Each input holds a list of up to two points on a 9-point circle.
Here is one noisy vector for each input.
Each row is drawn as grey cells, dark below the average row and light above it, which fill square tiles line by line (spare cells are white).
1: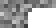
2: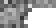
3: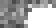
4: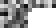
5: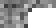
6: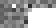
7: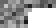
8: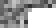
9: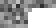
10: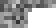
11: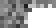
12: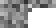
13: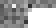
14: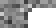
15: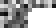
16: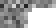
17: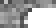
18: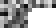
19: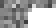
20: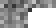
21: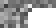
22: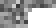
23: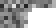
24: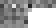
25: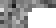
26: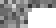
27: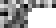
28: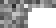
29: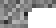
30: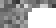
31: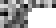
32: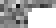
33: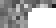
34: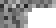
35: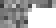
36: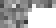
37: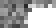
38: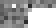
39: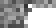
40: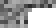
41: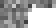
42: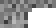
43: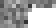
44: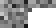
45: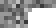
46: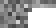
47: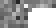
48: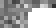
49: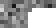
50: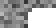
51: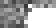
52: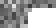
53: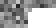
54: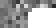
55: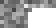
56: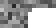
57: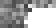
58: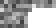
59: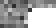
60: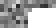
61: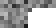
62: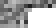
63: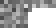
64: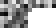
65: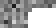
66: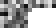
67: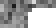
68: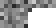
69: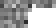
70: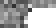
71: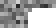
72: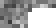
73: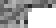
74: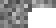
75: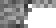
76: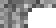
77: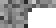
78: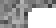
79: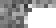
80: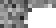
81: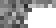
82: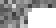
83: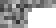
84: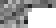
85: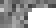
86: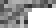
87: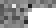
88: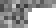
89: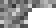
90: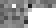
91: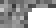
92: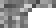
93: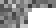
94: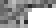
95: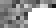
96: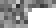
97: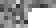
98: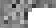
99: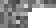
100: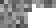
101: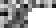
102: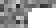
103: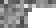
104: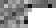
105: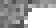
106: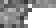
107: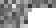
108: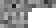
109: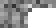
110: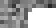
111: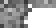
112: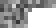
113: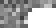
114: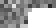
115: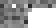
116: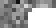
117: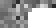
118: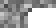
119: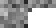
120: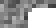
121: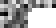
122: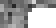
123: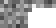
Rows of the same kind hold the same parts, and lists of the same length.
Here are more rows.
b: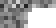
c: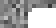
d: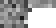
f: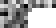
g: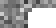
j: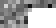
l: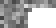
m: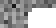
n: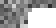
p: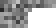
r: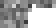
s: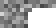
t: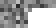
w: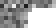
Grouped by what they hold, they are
b, j, n, p, r, t, w
c, d, g, l, m, s
f

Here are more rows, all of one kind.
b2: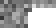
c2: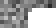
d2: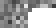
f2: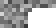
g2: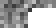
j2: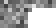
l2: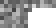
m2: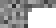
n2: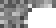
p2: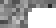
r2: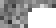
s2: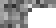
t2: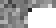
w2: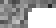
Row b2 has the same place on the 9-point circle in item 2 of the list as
g2, r2 and t2.
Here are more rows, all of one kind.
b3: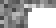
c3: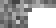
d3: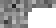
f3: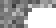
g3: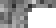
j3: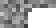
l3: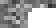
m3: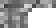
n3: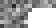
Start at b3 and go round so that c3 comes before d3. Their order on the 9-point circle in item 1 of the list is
b3, c3, l3, g3, d3, j3, m3, n3, f3.
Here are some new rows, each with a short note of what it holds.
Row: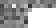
a list of one item
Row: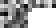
the empty list
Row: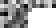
the empty list
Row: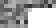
a list of one item
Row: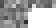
a list of one item
